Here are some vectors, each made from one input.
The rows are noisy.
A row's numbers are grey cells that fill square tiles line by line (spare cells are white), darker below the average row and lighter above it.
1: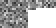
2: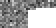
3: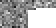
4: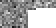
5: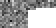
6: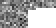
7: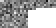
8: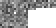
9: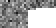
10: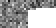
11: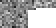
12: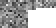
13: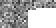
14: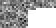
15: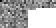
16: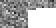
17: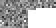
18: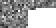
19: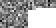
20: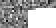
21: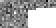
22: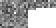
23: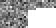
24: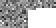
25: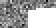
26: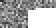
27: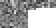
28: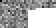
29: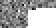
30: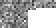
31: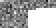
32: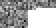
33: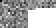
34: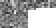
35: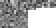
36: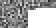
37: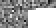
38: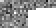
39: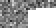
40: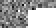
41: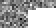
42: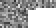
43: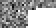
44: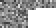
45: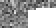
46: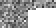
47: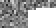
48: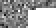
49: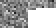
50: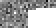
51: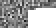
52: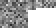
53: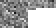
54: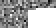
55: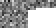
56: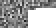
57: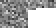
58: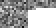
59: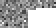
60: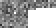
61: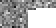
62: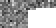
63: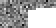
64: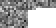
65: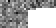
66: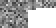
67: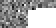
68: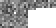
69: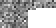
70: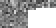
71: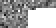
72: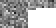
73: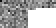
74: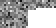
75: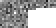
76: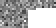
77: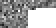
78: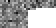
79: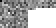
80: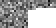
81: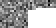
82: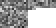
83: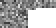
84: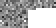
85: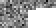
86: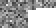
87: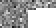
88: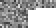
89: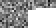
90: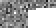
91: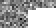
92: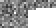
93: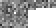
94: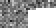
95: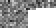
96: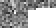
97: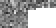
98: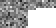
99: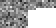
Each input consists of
either a point on an 8-point circle, or one of 7 labels, or a point on a 6-point line.
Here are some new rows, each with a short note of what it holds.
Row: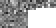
a point on a 6-point line
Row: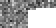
a point on a 6-point line
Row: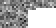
a point on an 8-point circle
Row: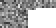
one of 7 labels
